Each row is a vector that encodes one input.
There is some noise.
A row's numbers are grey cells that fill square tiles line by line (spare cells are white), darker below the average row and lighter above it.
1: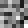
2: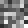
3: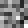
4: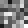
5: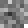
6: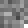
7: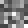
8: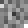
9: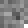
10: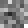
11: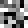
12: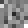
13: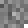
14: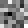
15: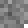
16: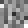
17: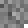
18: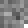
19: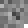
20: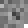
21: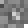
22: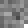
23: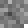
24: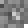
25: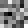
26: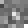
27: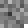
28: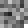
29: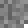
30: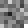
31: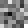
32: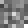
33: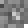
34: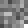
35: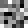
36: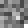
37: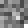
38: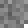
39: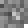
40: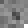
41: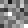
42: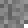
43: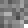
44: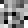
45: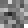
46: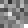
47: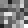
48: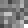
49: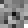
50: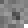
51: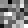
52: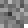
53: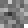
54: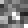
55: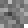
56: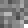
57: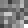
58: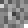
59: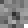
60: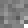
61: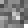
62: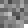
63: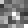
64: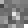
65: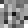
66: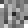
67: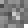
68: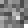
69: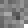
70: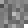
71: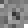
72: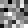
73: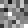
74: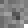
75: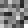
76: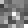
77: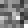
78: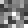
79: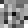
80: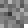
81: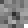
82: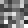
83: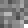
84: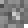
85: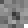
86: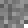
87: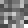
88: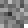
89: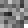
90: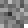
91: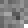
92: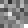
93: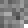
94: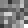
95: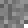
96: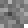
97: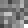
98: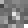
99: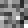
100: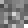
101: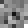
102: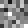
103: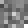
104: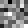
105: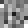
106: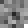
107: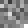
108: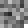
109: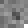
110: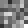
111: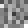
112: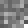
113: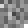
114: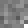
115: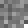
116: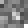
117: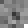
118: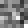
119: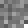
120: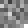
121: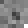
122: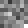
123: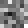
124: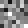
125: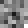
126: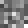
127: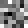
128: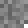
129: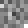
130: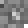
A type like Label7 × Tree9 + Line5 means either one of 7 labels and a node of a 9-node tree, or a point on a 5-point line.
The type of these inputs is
Line10.
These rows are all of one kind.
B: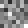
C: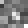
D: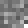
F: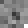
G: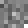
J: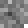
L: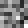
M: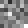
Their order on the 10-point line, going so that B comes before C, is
B, M, F, D, J, G, C, L.
